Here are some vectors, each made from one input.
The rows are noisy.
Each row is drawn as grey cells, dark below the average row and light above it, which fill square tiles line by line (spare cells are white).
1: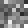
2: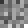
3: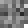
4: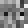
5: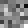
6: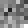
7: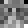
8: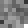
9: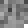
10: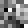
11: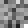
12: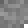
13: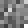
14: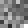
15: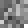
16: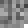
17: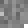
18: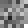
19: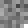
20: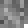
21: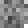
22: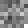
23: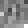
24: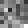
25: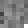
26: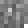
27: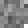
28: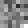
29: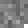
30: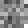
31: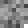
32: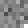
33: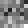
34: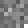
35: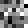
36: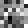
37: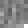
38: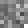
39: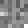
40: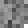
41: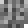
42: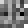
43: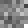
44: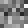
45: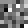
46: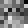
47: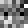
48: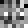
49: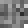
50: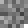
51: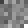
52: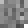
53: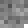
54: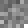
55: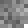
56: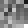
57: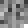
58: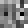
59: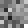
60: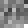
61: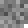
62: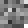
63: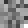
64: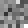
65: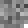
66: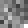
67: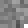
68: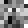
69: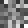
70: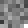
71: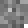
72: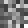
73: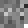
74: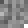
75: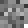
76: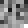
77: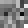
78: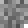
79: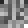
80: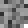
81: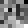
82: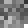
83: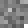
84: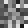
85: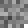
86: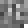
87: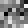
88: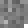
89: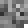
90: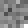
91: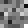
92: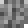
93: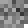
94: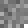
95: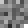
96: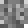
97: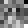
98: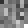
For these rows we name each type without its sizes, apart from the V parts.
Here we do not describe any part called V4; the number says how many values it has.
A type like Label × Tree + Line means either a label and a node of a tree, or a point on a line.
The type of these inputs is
(Bool × Bool × Bool + Unit) × Line × (Line + V4).
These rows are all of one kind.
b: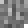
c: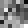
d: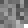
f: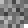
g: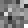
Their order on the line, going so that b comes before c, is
b, c, g, d, f.
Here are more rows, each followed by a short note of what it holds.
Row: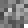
a point on a line and a value of V4
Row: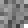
a point on a line, three true/false values and a value of V4
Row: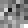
a point on each of two lines and three true/false values
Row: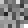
a point on each of two lines
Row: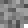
a point on each of two lines
